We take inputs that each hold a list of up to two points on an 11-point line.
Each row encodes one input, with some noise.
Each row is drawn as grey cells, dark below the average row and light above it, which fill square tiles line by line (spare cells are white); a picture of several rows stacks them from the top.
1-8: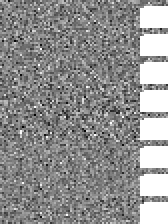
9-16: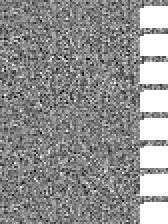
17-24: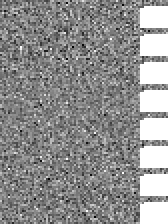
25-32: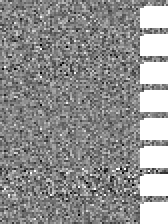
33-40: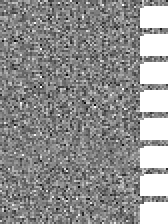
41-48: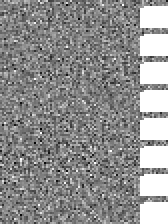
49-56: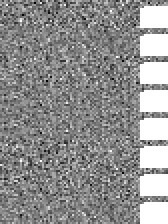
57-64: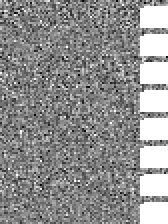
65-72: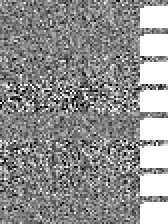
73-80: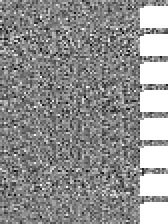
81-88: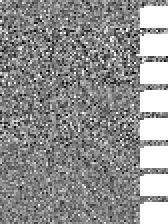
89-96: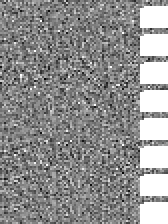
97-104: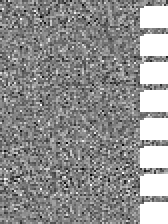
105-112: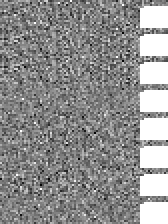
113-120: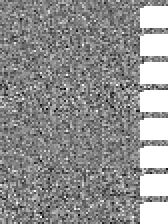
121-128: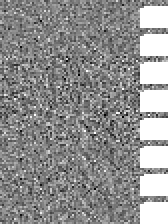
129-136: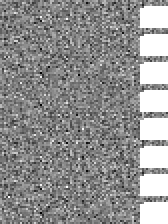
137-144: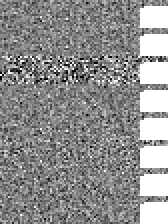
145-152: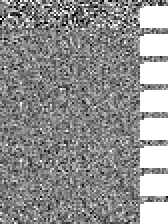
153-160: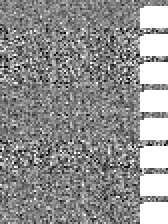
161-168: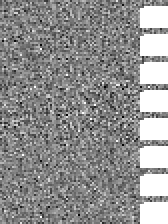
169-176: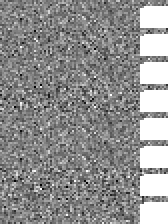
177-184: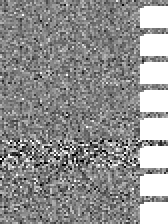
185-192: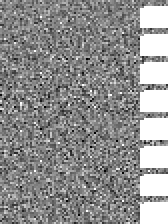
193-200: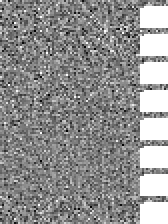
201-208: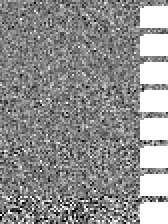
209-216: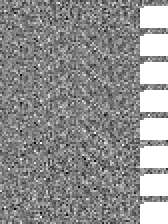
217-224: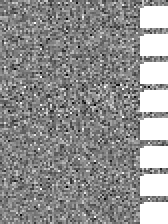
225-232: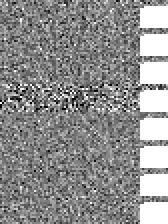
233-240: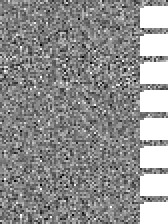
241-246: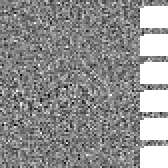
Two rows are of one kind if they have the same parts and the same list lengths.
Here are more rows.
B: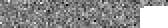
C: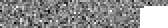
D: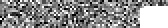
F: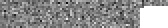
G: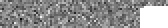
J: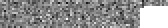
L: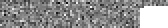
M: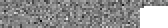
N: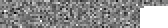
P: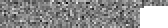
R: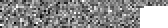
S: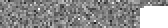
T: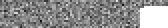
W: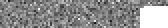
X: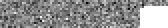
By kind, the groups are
B, C, N, R
D
F, G, J, L, M, P, S, T, W, X

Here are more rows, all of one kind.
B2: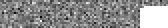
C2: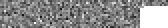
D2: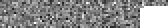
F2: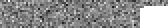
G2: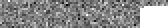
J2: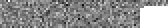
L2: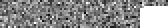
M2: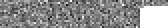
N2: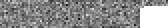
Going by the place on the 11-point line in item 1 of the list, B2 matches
D2 and L2.
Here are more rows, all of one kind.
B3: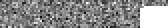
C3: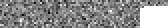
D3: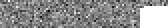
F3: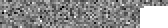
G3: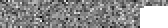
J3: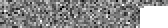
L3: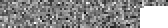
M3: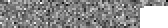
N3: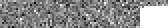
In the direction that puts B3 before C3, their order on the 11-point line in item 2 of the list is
D3, F3, G3, J3, B3, N3, C3, L3, M3.
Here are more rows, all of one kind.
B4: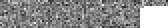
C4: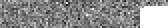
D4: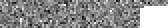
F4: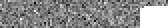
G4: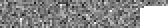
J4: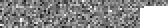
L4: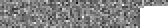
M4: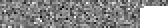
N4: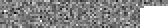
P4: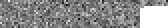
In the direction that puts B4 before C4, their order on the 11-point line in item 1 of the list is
M4, N4, L4, B4, C4, P4, F4, G4, D4, J4.
